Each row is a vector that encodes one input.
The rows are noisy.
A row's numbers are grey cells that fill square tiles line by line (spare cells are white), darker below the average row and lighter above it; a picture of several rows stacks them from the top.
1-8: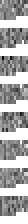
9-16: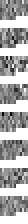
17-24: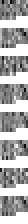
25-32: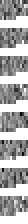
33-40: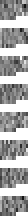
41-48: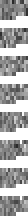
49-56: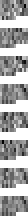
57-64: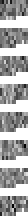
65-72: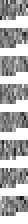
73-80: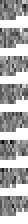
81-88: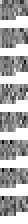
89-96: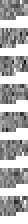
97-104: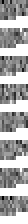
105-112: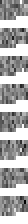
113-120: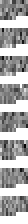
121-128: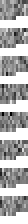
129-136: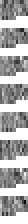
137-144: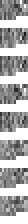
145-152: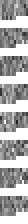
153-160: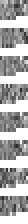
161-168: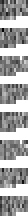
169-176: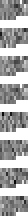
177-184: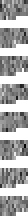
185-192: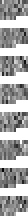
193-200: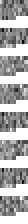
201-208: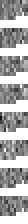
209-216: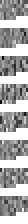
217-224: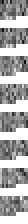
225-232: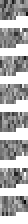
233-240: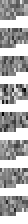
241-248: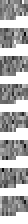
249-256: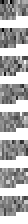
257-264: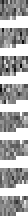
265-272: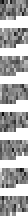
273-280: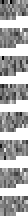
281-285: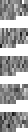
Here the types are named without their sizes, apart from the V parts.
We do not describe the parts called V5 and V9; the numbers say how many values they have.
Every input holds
either a point on a line, or a true/false value and a value of V9, or a value of V5.
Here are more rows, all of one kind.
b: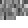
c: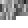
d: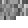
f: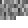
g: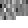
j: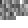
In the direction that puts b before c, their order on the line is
j, b, f, d, c, g.
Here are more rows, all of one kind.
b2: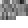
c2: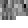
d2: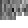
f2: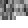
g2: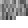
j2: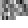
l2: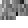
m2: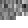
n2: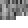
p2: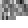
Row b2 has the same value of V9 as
d2, f2, j2 and p2.
